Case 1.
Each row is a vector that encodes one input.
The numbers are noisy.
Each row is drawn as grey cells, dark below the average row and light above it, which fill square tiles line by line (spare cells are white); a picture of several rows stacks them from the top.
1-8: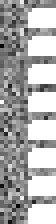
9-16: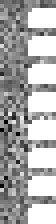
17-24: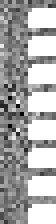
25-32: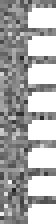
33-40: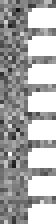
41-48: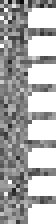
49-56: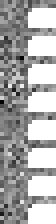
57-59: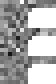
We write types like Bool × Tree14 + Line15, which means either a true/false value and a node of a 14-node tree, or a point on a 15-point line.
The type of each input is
List2(Line6).
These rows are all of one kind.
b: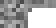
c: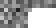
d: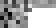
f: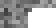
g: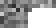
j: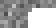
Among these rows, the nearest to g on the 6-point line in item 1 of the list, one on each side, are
c and f.
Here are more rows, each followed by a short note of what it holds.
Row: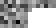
a list of one item
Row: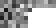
a list of two items
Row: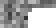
the empty list
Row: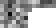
the empty list
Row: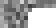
the empty list
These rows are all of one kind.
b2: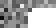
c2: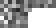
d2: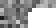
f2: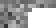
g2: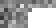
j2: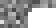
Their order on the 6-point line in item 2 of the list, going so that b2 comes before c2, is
b2, d2, j2, g2, f2, c2.
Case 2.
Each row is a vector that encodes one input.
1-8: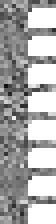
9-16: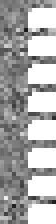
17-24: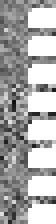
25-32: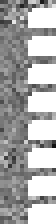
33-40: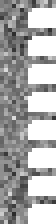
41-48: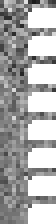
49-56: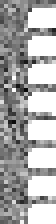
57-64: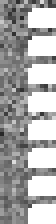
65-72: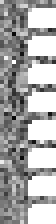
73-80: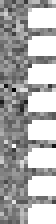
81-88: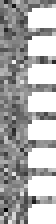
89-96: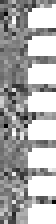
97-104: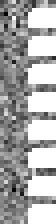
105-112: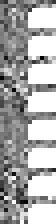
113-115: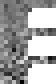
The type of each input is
Line7 + Line13.
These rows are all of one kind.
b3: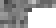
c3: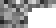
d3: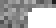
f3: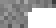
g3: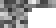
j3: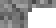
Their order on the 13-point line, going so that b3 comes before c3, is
b3, g3, d3, f3, c3, j3.
